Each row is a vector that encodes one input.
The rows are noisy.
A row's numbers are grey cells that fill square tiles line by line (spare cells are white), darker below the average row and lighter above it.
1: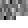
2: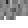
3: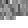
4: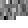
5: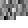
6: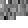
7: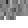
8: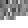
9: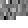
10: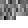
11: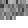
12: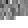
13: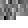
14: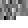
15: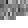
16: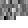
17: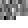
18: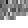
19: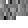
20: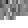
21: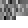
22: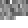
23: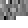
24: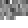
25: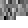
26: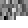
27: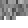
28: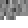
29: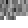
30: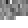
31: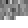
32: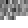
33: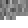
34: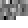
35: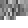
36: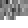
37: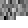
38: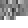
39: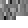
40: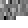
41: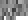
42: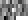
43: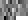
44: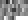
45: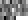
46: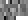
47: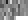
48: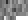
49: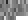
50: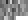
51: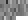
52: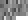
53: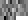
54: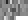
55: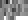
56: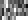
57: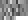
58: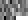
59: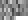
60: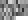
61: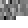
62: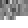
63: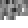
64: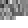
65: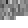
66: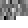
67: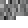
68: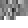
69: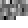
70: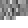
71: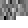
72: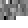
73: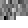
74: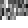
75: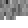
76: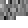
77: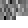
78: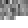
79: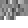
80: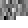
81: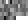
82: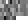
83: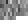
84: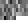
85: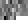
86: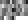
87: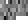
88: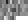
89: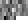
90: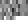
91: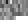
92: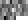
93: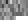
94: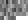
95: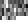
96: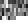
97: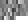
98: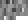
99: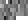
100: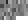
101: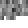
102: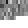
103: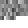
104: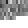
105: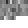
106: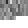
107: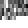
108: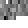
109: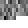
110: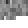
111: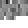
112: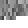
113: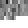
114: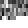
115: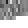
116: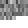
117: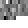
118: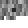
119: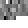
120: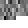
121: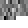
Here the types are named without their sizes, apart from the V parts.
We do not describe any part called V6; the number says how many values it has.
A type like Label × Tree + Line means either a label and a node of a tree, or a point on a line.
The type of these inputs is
List(Bool × V6).
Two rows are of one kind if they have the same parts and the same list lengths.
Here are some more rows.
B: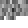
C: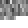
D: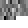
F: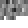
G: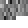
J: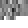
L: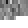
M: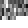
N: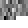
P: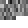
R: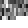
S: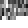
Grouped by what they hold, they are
B, C, F, J, L
D, G, N, P
M, R, S

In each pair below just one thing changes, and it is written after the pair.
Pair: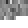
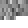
the true/false value in item 1 of the list
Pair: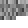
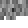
the value of V6 in item 1 of the list
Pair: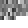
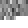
the value of V6 in item 1 of the list
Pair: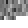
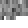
the true/false value in item 1 of the list
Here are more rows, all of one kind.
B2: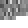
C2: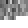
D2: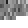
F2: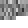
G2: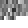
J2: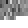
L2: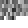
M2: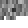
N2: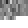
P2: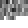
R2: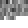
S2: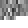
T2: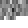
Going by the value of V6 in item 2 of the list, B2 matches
C2, F2 and T2.
